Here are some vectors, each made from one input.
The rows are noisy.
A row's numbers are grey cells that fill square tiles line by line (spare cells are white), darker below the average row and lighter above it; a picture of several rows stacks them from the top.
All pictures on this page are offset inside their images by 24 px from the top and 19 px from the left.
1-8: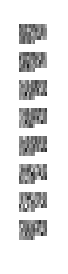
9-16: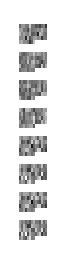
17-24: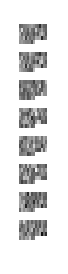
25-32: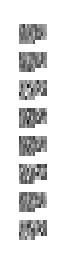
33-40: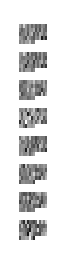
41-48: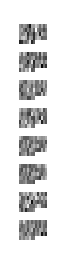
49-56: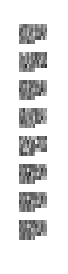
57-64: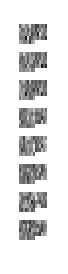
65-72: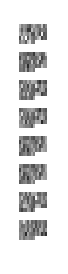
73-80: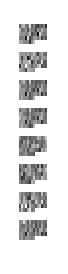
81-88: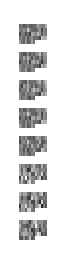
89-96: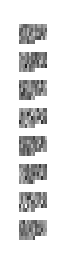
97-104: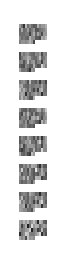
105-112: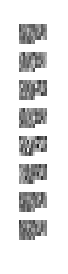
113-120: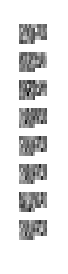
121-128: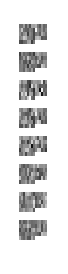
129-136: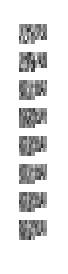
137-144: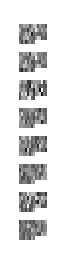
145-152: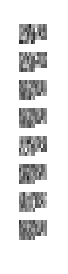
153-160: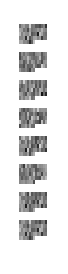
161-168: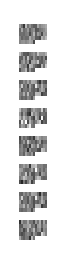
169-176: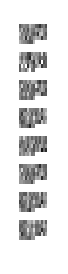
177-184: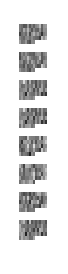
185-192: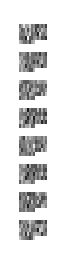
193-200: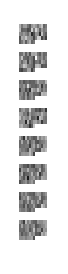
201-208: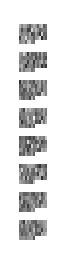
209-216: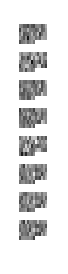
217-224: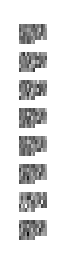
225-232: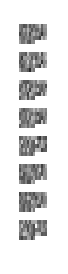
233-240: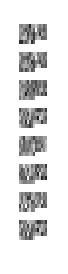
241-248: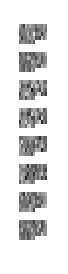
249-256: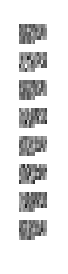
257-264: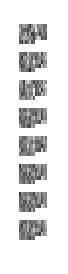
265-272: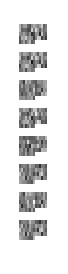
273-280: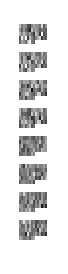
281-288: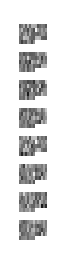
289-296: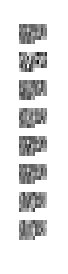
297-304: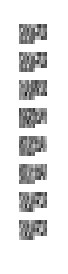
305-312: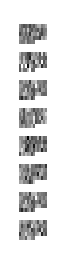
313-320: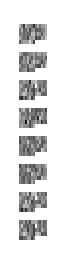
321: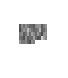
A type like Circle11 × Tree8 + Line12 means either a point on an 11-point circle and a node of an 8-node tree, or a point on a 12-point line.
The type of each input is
Line13 + Line15.
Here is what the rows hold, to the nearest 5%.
About 50% of them hold a point on a 13-point line. The rest hold a point on a 15-point line.
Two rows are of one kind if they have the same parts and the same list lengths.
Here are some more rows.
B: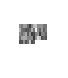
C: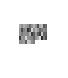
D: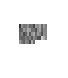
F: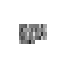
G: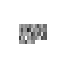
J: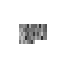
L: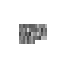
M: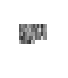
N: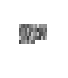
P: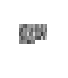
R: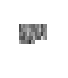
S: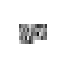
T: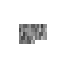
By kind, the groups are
B, C, G, J, S
D, F, L, M, N, P, R, T

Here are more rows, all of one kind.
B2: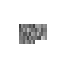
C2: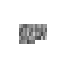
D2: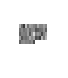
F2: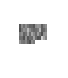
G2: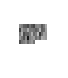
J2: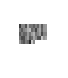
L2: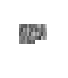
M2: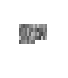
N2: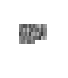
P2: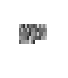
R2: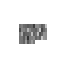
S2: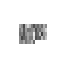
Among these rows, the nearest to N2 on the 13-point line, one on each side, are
J2 and L2.
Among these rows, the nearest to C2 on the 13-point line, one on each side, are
L2 and M2.
